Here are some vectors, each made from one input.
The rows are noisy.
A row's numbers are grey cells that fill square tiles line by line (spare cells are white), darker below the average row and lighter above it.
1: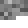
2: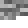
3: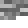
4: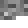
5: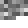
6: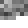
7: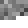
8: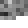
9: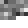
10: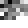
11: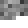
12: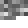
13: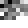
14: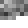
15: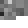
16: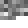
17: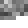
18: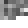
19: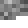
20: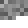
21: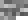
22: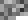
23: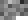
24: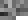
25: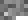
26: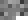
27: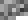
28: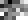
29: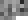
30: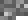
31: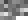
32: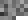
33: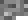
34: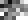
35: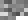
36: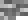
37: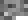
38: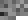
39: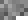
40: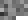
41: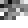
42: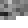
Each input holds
a list of up to two points on a 5-point line.
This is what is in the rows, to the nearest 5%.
All of them are lists of up to two points on a 5-point line: about 10% are empty, 25% hold one and 60% two.
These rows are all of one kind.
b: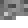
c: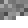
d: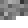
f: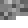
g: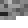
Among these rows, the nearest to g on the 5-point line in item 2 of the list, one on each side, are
d and f.
